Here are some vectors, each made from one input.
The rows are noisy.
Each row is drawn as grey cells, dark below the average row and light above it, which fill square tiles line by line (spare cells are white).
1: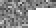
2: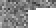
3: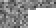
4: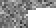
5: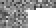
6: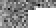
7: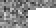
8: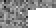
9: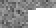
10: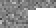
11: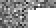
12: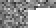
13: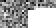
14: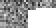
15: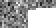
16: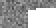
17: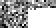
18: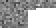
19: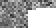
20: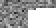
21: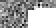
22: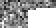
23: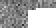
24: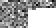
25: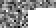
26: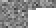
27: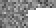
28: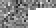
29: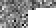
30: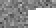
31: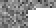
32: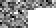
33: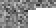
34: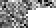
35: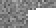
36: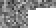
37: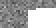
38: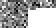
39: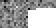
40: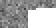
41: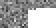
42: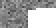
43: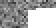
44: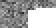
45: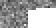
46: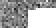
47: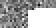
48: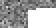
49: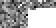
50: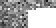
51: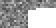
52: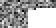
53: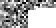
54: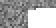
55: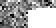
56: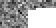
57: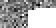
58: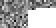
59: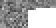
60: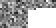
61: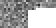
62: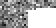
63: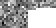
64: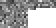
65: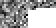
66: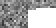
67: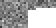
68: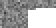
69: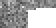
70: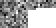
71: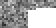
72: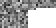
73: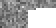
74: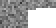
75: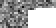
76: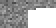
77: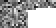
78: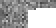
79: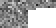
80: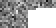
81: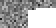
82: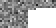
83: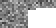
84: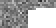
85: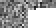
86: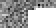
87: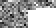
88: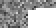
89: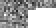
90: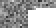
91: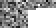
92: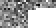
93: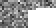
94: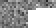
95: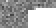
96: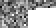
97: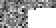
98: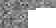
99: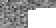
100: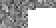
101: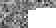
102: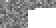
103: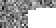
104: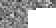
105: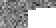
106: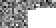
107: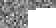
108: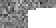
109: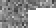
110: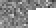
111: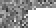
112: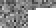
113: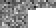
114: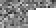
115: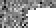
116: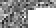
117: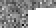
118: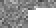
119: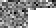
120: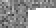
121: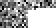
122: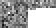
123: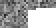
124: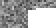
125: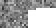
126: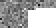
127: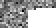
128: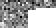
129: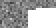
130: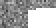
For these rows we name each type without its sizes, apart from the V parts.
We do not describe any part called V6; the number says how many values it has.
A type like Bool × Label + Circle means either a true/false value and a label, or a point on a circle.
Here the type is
Bool × Bool × Bool × Bool × Bool × V6 + Line.
